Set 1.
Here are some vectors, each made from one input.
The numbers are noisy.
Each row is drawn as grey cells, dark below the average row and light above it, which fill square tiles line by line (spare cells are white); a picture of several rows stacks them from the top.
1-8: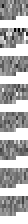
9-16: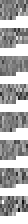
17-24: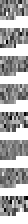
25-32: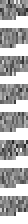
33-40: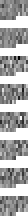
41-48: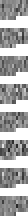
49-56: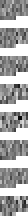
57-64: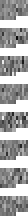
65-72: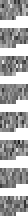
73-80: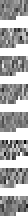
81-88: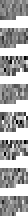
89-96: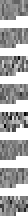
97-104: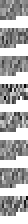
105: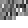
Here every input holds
a list of up to two points on a 6-point line.
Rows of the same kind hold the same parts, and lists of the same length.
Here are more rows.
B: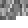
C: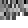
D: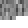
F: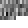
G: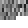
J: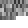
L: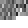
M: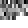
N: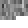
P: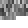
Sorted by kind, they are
B, F, G, N, P
C, M
D, J, L

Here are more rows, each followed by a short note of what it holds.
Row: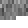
a list of two items
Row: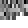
the empty list
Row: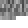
a list of one item
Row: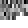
the empty list
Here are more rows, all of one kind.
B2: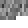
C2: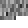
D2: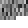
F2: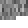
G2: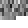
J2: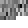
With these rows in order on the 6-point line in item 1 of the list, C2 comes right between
B2 and G2.
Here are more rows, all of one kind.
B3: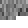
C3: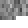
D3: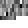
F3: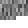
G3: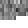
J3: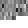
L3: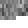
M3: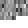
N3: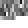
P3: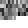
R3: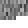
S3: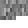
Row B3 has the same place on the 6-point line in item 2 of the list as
D3, G3, J3 and R3.
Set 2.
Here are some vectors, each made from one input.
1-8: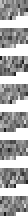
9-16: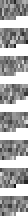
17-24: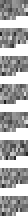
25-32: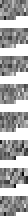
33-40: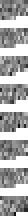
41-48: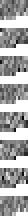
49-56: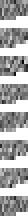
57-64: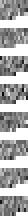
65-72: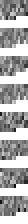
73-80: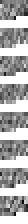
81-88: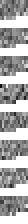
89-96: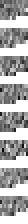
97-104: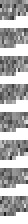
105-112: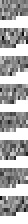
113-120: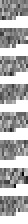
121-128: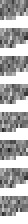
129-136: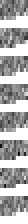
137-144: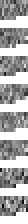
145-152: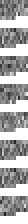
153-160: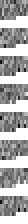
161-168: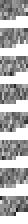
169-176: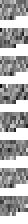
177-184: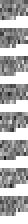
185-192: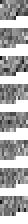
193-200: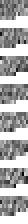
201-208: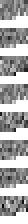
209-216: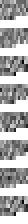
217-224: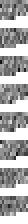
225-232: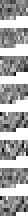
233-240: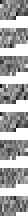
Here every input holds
either a point on a 7-point line, or four true/false values.
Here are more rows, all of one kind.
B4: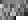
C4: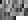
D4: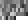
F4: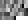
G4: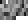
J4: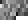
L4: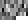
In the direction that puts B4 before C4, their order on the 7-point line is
D4, B4, J4, G4, C4, F4, L4.
